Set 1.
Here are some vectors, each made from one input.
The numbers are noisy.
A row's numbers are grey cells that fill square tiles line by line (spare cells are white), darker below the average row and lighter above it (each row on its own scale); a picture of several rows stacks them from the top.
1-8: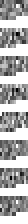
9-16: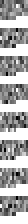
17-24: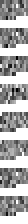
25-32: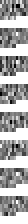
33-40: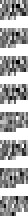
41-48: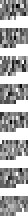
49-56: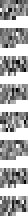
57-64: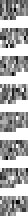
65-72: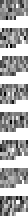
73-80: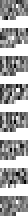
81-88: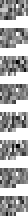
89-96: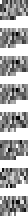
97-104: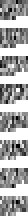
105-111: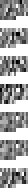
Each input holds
either one of 10 labels and a true/false value, or a point on an 8-point line.
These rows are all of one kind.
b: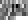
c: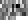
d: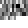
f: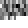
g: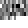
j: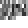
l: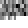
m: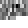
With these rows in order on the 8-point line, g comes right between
d and f.
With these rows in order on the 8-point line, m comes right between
b and c.
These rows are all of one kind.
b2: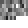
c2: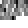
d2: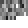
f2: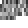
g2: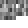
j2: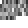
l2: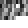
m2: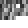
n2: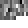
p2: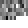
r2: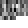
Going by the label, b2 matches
d2 and p2.
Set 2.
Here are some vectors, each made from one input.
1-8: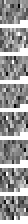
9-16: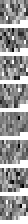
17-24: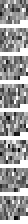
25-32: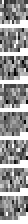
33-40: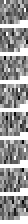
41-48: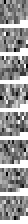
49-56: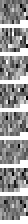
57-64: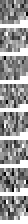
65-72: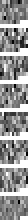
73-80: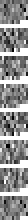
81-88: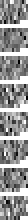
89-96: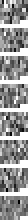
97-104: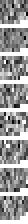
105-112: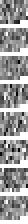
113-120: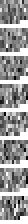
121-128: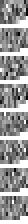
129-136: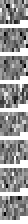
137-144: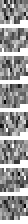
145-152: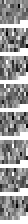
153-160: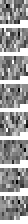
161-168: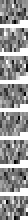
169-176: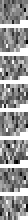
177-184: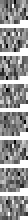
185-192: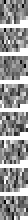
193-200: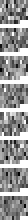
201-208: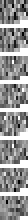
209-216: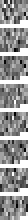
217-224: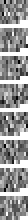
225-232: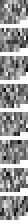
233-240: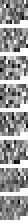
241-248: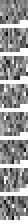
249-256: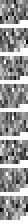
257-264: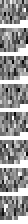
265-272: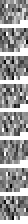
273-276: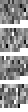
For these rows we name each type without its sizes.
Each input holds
a list of points on a line.
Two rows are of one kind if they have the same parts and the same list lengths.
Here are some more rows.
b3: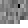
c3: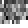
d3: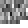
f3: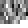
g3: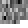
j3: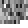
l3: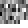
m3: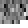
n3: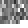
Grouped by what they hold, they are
b3, d3, f3, l3
c3, m3
g3
j3, n3

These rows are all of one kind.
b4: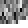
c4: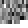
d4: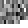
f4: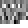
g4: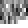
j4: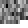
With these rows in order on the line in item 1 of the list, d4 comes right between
c4 and g4.
